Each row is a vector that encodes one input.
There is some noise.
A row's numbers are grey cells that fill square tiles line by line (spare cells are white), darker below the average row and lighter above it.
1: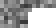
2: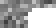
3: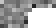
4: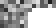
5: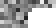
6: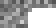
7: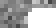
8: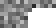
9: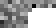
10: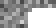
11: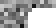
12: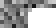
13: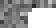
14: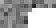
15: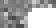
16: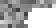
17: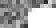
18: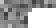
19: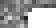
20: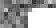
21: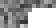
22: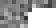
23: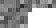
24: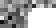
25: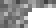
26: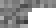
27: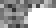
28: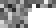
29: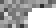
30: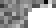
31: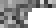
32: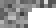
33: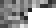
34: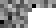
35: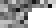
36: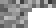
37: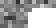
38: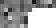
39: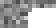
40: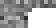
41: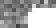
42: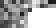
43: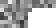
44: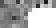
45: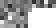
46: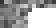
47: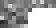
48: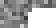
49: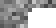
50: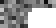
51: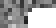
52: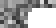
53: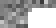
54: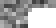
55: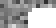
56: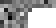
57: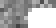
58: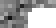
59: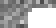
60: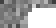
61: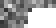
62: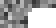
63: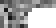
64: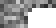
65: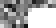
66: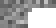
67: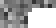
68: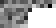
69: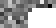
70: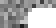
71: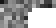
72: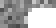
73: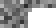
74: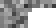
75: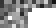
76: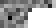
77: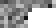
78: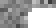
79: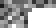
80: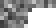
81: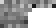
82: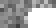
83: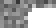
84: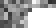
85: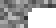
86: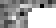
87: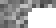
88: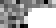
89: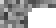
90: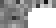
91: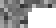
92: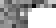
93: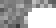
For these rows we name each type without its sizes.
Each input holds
a point on a circle, together with either a point on a circle, or four true/false values.
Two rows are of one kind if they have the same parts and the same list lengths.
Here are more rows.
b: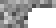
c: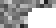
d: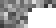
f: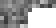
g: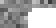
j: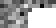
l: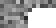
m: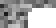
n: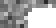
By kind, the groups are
b, c
d, f, g, j, l, m, n

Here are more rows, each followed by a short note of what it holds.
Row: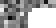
a point on each of two circles
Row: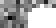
a point on a circle and four true/false values
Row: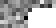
a point on each of two circles
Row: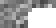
a point on a circle and four true/false values
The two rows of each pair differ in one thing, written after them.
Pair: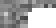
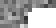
one of the four true/false values
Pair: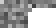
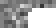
the place on the circle
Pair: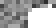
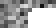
the place on the circle
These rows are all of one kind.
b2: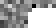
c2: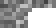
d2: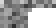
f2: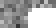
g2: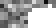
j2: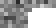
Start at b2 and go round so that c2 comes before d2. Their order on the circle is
b2, j2, g2, c2, f2, d2.
